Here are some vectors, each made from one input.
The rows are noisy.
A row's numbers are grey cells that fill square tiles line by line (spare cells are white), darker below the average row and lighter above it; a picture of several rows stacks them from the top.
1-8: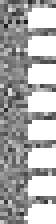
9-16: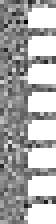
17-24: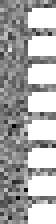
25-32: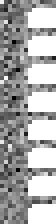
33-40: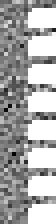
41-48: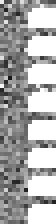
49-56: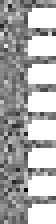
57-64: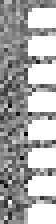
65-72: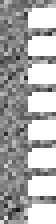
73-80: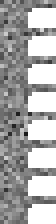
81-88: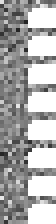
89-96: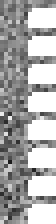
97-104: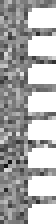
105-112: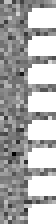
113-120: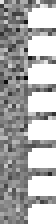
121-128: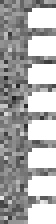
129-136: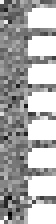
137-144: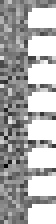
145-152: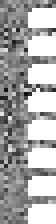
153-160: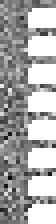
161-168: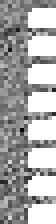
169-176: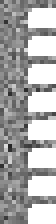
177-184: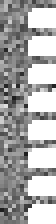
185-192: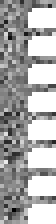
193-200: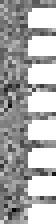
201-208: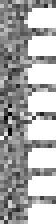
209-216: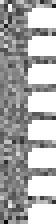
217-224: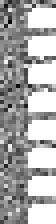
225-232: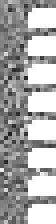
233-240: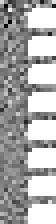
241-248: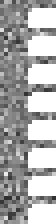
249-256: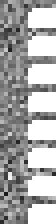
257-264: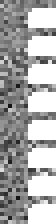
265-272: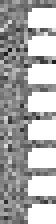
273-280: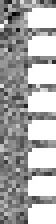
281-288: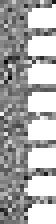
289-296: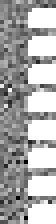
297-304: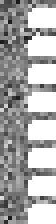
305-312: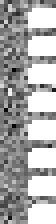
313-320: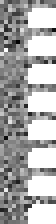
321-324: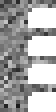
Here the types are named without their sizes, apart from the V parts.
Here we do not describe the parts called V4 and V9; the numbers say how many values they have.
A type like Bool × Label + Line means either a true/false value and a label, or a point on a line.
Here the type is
Bool × (Tree + V4) × V9 + Circle + Unit.
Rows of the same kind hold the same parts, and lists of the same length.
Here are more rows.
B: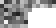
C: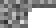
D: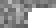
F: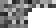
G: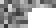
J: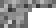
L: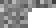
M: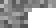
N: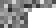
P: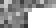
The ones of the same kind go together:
B, G
C, L, M, N, P
D, J
F

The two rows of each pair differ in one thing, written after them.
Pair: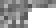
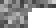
the value of V9
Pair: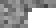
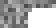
the value of V9
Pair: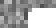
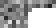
the value of V9
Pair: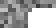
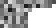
the value of V9
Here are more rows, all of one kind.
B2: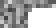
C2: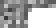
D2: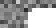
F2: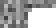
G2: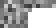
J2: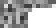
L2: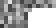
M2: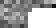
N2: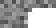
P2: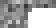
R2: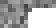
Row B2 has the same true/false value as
G2, J2, N2 and R2.
